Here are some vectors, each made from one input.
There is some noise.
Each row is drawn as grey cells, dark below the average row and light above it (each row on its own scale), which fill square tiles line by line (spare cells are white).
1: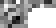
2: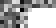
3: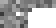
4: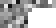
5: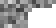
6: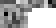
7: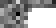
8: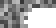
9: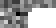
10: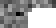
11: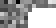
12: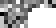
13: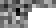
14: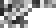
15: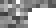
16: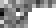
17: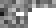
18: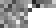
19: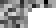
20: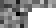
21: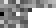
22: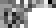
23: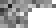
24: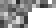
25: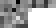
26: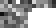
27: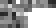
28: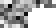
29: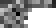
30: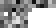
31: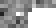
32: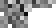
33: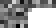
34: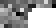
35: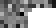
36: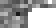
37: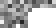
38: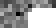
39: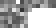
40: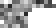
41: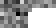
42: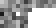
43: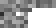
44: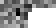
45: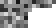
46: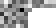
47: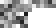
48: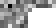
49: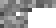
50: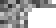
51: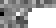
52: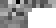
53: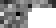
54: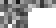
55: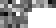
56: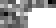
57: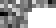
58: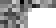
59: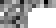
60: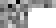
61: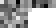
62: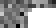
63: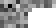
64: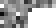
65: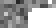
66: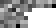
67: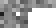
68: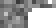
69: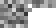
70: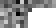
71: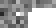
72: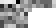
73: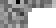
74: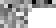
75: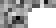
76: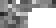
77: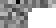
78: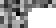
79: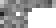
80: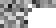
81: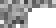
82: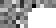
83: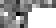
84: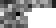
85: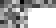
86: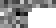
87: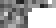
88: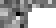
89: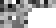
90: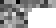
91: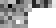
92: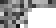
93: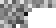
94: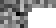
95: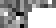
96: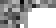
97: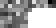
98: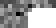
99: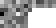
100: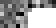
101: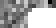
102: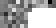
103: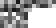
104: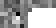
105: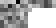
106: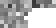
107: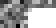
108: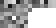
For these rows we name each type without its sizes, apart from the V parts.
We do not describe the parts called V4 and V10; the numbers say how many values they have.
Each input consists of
a point on a line, together with either a point on a line and a value of V4, or a value of V10.
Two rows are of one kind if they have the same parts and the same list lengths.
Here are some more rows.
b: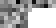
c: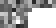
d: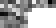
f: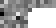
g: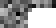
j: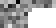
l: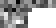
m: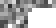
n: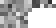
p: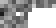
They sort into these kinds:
b, c, f, j, l, m, n, p
d, g

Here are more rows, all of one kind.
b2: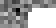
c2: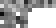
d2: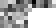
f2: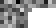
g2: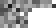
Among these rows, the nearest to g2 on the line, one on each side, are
c2 and d2.
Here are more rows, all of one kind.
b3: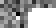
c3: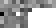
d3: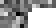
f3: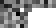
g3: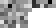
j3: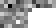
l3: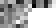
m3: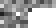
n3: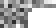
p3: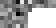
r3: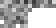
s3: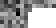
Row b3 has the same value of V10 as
g3 and l3.
